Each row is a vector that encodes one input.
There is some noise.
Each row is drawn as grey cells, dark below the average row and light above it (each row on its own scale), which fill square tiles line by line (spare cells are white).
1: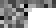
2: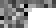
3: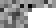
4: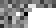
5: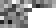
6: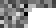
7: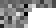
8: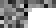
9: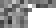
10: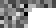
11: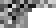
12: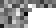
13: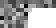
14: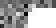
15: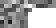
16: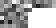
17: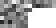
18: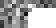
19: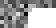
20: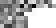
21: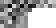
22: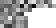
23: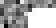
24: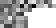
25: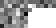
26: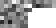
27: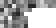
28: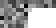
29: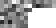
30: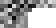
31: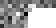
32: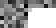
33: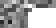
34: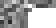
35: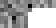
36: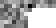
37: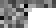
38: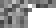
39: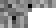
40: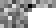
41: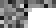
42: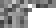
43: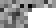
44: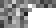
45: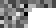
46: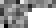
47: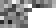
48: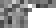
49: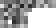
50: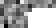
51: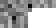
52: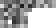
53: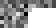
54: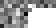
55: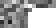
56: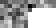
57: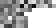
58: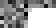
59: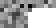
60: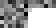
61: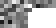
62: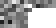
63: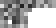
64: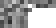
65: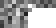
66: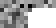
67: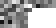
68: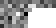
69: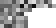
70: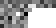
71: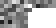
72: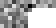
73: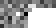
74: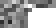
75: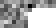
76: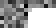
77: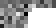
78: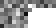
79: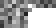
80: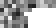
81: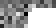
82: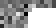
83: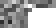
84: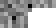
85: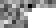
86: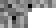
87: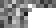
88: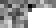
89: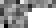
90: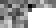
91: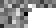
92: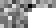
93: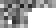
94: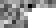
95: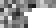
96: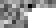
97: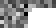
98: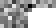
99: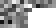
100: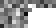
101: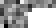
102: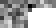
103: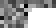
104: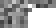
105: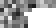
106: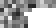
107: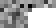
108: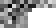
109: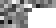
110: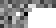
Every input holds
either one of 10 labels, or a point on an 11-point line.
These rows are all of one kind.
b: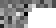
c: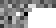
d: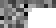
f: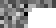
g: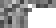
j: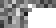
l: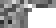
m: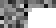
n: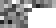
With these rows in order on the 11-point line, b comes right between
c and f.
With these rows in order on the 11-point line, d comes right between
f and m.
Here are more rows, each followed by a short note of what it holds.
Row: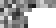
one of 10 labels
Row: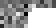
a point on an 11-point line
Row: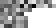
one of 10 labels
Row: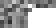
a point on an 11-point line
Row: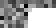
a point on an 11-point line
